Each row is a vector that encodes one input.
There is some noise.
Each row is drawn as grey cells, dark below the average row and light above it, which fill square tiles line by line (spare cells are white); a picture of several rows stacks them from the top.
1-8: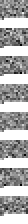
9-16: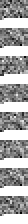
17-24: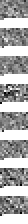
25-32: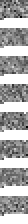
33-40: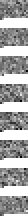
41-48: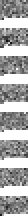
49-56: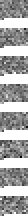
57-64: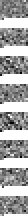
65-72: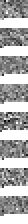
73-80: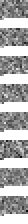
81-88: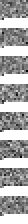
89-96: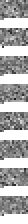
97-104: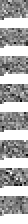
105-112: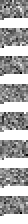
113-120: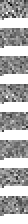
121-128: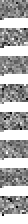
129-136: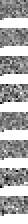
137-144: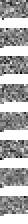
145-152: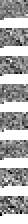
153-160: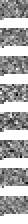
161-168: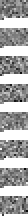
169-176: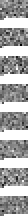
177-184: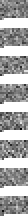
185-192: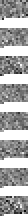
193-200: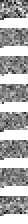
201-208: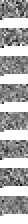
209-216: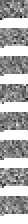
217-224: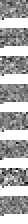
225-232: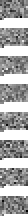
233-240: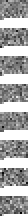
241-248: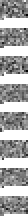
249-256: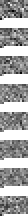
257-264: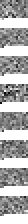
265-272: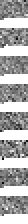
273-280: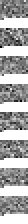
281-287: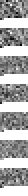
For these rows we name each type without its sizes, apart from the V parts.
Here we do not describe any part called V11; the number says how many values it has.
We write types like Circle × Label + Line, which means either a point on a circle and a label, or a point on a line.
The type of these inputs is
Bool × Bool × Bool × Bool + Line × Line + Tree + Unit + V11 × V11.
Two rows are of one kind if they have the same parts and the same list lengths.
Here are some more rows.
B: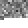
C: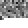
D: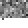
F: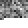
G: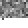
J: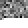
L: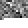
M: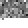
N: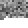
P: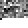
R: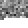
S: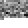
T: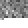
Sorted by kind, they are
B, C, T
D, G, M
F, J, L
N, R, S
P

